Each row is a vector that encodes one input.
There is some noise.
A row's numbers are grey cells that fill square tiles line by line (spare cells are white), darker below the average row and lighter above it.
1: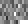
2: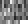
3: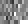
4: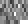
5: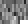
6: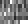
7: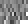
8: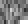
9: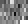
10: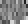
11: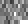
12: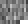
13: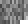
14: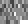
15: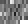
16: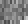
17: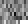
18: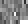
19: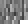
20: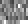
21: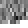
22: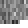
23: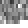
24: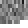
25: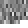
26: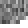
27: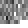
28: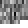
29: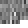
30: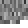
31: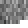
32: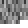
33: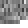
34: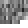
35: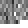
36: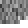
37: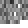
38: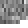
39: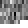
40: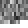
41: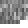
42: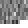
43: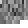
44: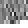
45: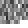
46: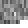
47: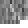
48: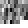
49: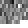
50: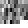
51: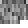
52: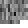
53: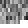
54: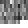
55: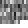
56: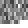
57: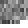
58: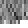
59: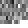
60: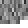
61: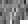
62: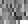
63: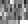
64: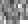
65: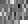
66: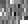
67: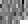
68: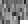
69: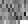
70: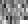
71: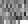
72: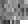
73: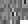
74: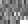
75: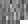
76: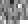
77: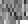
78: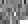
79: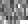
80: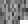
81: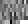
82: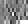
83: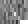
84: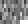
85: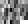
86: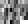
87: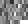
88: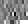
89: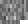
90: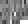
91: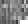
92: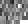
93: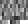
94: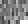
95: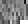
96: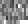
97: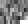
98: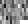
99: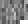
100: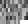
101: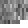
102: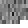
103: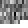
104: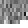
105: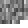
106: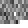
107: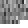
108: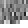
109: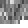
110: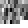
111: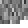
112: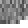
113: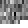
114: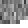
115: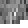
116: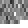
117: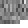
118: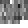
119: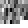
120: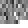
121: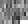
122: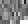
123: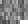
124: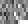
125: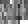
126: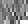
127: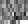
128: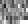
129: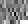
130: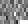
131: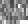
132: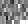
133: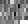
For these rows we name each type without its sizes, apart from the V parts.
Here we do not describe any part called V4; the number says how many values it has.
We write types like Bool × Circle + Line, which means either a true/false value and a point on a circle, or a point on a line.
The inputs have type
List(Label × V4 + Line).
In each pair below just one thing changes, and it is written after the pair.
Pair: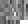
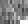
the label in item 1 of the list
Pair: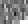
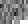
the label in item 2 of the list
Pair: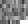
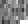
the value of V4 in item 2 of the list
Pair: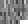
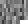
the label in item 1 of the list
